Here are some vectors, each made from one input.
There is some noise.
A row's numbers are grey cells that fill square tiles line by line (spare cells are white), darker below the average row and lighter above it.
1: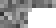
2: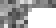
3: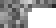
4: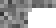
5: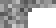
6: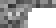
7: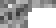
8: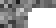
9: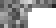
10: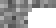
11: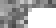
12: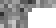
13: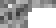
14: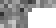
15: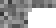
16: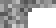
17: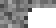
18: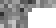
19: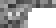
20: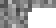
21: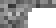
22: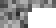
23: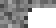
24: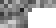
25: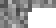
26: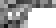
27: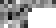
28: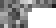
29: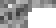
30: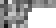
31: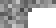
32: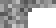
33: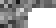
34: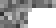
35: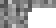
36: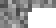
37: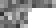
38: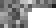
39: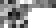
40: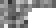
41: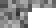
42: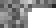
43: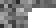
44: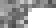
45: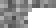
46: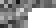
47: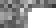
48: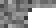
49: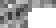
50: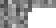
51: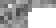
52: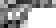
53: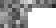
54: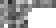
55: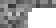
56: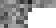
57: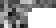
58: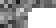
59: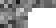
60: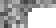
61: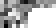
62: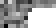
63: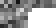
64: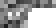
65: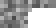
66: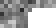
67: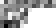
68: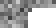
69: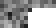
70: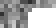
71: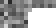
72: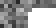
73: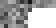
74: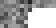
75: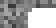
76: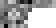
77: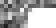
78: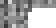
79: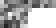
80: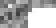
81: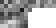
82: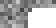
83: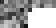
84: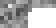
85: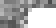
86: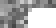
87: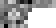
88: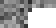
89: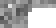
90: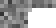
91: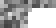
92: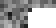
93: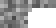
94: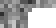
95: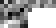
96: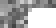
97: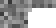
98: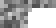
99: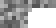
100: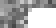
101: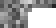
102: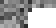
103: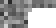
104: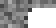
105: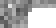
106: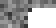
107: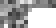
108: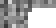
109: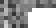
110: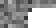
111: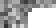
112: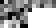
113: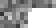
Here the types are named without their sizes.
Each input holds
a point on a circle and a true/false value.
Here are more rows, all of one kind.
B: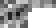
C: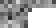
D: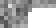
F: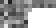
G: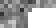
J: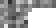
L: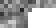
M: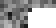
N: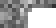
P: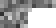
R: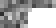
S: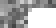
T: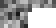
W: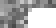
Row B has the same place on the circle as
D, S and W.
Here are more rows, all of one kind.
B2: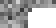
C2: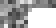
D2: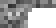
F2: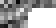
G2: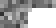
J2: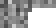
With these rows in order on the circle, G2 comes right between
B2 and D2.
